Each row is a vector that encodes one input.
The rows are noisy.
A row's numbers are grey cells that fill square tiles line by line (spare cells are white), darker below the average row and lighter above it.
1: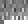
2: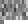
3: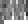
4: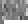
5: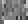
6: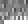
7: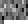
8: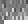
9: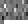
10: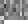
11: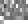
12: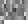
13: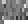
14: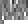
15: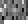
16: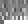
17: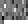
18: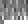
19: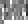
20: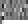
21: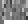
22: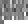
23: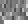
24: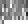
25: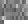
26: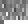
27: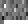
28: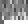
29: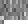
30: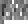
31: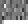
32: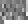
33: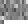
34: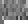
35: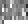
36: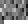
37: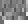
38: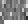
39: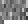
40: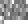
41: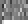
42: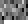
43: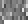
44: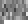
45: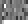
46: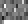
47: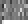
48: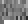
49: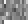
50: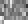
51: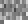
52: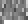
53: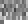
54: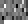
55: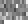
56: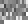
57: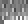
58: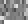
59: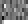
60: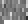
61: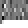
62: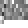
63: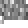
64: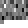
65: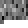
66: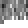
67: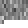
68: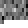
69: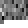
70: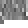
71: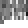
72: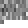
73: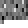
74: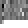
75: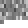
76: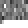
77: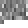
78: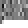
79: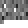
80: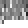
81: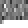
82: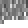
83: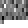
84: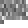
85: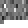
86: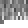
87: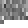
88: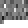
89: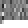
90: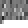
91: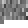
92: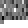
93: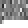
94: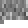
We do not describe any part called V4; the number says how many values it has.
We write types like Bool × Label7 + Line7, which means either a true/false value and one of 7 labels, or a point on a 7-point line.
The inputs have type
Line5 + Line6 × V4.
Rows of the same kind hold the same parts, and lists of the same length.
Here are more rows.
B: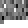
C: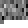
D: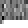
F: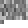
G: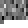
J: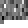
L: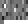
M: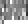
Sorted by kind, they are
B, C, D, G, J, L
F, M

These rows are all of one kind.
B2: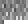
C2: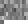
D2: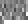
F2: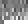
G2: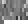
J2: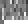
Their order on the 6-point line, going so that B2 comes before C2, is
J2, F2, B2, C2, D2, G2.
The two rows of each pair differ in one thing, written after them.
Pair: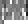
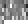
the place on the 6-point line
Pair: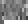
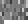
the value of V4
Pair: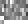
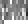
the place on the 6-point line
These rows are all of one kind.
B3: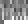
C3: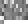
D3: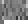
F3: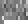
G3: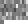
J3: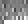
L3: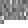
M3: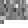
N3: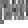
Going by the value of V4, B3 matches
G3 and J3.
